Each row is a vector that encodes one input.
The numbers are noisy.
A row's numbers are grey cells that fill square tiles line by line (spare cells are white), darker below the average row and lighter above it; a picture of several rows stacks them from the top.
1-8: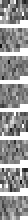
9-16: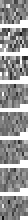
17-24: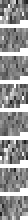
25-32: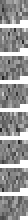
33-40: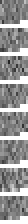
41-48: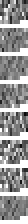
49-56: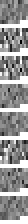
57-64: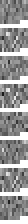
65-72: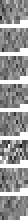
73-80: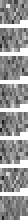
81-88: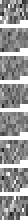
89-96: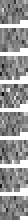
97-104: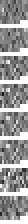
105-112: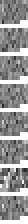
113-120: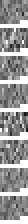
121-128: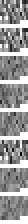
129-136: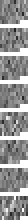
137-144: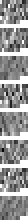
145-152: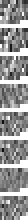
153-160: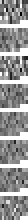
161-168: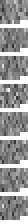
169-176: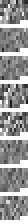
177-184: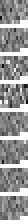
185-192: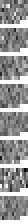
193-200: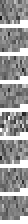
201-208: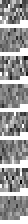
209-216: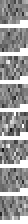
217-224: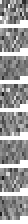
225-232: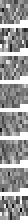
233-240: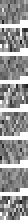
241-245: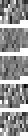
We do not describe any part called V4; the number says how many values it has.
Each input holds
either a point on a 7-point line, or a list of up to three items, each a true/false value and a value of V4.
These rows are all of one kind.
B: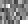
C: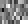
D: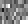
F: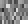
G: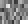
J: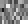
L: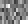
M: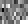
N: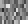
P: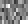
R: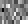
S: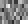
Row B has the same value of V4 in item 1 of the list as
G, L, P and S.
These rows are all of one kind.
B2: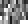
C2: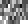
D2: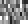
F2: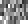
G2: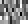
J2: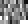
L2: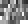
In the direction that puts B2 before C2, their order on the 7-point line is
G2, D2, J2, B2, L2, F2, C2.
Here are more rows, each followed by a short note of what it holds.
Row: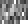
the empty list
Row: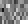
a list of one item
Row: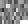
a list of one item
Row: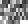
a point on a 7-point line
